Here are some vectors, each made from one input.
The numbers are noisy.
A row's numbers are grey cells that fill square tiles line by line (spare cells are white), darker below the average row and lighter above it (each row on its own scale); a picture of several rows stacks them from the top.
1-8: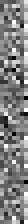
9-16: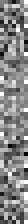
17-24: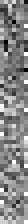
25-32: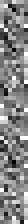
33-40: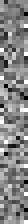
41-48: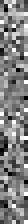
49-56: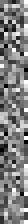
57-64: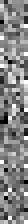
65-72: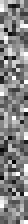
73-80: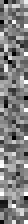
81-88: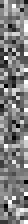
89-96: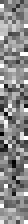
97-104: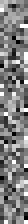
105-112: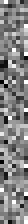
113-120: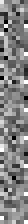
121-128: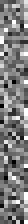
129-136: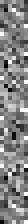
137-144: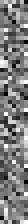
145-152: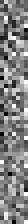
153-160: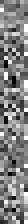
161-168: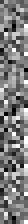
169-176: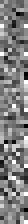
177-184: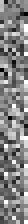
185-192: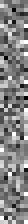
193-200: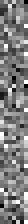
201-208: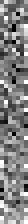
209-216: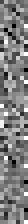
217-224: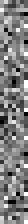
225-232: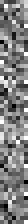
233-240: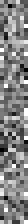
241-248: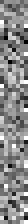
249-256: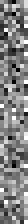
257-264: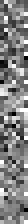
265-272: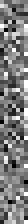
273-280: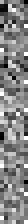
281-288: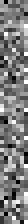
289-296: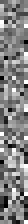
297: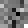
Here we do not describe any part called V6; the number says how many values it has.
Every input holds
a list of up to three items, each a true/false value and a value of V6.
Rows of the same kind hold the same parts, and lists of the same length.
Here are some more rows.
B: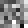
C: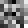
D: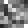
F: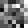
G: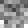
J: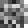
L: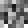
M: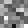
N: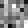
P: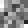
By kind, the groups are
B, C, F, J
D
G, L, M, P
N

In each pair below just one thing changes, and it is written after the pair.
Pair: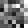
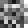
the true/false value in item 1 of the list
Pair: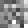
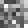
the value of V6 in item 1 of the list
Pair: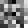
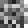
the value of V6 in item 1 of the list
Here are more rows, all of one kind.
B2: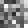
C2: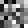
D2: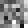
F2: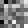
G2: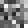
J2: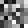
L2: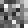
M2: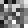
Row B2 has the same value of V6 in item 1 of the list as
G2 and L2.
